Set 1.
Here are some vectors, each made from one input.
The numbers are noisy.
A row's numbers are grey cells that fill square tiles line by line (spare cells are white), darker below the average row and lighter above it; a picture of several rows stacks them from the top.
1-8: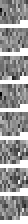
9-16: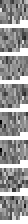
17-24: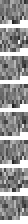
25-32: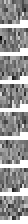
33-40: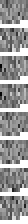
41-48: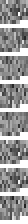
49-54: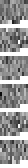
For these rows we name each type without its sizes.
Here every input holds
a point on a line.
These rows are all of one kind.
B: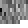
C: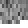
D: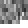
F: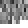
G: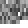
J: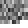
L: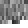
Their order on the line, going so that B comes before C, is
G, J, L, B, C, D, F.
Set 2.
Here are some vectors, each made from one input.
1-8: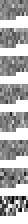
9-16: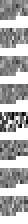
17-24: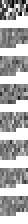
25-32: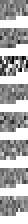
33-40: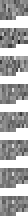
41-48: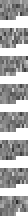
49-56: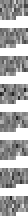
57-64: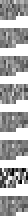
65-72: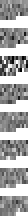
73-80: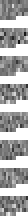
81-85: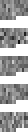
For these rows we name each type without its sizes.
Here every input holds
either a fixed value, or a node of a tree.
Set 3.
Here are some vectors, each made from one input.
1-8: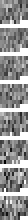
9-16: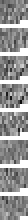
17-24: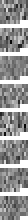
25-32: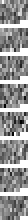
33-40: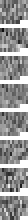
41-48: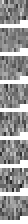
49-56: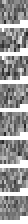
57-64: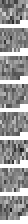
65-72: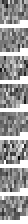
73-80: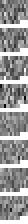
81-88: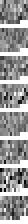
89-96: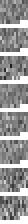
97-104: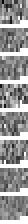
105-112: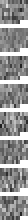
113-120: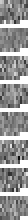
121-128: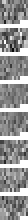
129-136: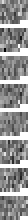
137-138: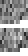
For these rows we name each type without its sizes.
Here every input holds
a node of a tree.
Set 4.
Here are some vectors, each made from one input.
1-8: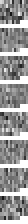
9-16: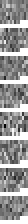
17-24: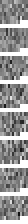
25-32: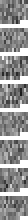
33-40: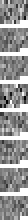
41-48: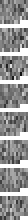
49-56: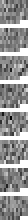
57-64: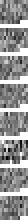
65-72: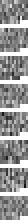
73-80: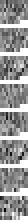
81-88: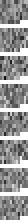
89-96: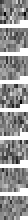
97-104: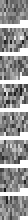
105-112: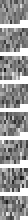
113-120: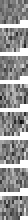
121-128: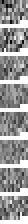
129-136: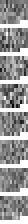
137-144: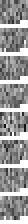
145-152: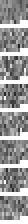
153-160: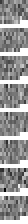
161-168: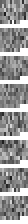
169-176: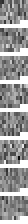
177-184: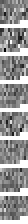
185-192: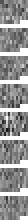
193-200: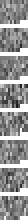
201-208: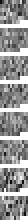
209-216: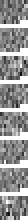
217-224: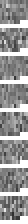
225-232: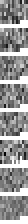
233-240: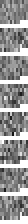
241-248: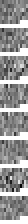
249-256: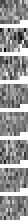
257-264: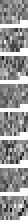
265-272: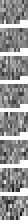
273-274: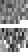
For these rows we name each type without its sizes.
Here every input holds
a node of a tree.
